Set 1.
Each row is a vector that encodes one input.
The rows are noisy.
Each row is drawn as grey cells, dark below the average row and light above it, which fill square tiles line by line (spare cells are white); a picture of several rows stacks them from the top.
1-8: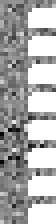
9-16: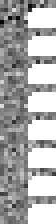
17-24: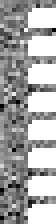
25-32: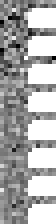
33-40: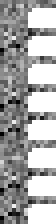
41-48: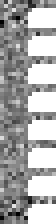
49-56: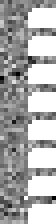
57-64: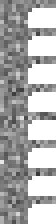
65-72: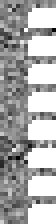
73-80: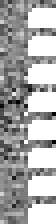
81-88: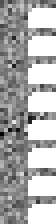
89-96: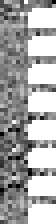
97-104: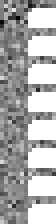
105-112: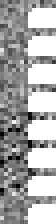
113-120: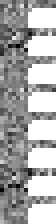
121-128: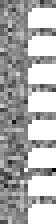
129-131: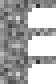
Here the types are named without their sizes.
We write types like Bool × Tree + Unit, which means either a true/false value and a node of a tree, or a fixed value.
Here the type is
List(Line) + Tree.
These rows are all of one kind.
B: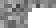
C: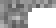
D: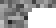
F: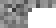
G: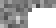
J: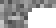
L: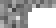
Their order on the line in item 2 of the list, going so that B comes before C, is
F, B, L, G, C, J, D.
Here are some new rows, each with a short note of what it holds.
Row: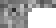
a list of one item
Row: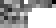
the empty list
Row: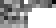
the empty list
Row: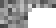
a list of one item
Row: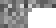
a list of one item
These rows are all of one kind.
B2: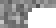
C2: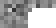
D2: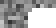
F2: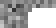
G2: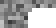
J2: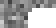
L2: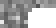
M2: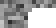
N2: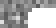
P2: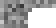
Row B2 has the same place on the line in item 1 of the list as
L2 and N2.
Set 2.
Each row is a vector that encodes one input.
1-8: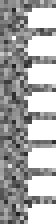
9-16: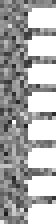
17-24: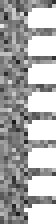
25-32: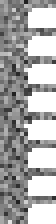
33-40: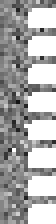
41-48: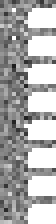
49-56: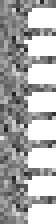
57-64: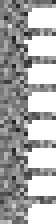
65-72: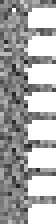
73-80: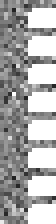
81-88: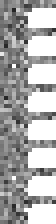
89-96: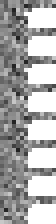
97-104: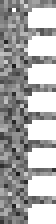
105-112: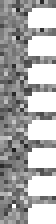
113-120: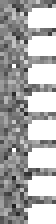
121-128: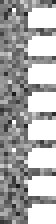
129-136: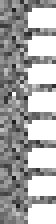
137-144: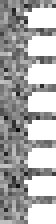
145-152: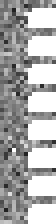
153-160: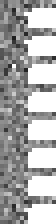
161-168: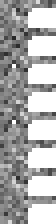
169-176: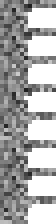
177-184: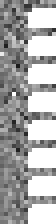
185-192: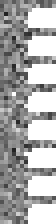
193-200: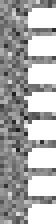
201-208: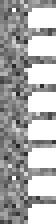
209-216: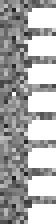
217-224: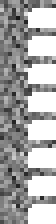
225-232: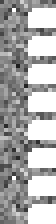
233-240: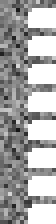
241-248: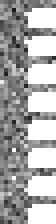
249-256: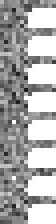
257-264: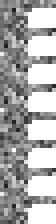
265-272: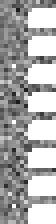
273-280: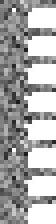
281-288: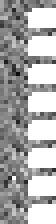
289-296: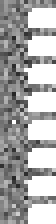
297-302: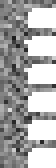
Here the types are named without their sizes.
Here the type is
(Circle + Unit) × Line + Tree.
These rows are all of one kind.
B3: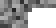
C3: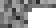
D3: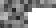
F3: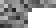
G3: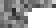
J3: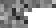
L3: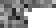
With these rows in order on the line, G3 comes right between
F3 and J3.
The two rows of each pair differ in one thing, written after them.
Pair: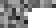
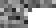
the place on the circle
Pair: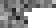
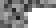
the place on the line
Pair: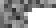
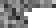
the place on the line
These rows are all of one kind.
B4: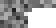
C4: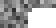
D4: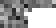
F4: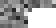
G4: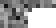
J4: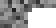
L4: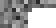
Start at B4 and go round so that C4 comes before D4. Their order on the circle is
B4, G4, C4, L4, F4, J4, D4.
